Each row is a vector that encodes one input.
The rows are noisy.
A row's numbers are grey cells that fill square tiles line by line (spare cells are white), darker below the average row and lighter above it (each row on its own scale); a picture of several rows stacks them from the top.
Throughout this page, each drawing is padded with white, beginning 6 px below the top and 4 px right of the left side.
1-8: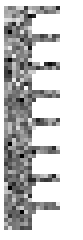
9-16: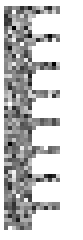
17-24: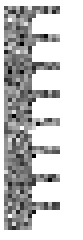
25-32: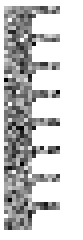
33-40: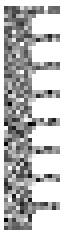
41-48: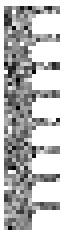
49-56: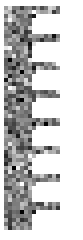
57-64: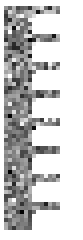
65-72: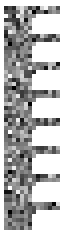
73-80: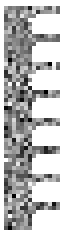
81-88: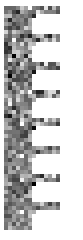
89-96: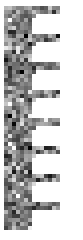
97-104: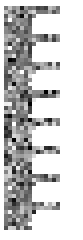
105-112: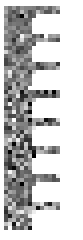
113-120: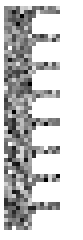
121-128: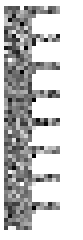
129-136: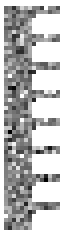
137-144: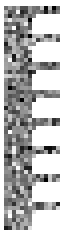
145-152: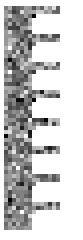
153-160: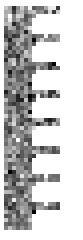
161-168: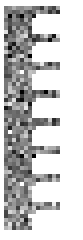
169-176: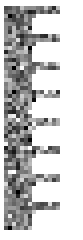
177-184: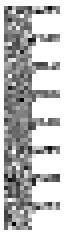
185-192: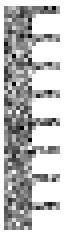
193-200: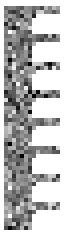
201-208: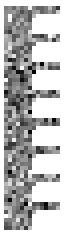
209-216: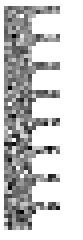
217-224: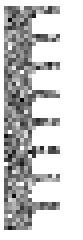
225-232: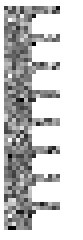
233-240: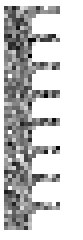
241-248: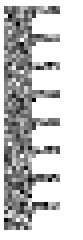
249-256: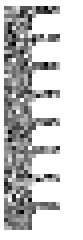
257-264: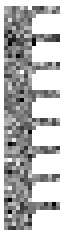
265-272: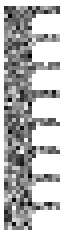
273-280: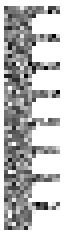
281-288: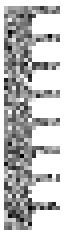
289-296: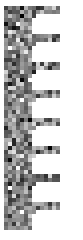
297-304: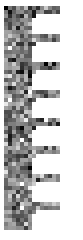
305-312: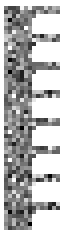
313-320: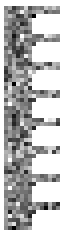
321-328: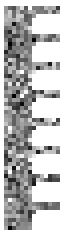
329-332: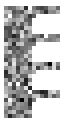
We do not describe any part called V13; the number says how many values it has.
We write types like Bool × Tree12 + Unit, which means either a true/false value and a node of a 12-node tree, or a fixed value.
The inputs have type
List3(Bool × V13).
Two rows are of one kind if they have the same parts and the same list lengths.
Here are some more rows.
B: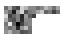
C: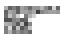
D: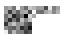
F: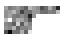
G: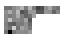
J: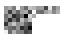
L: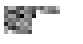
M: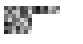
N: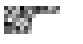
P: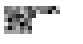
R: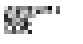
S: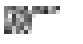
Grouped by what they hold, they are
B, L, P
C, R
D, J
F, G, M, N, S

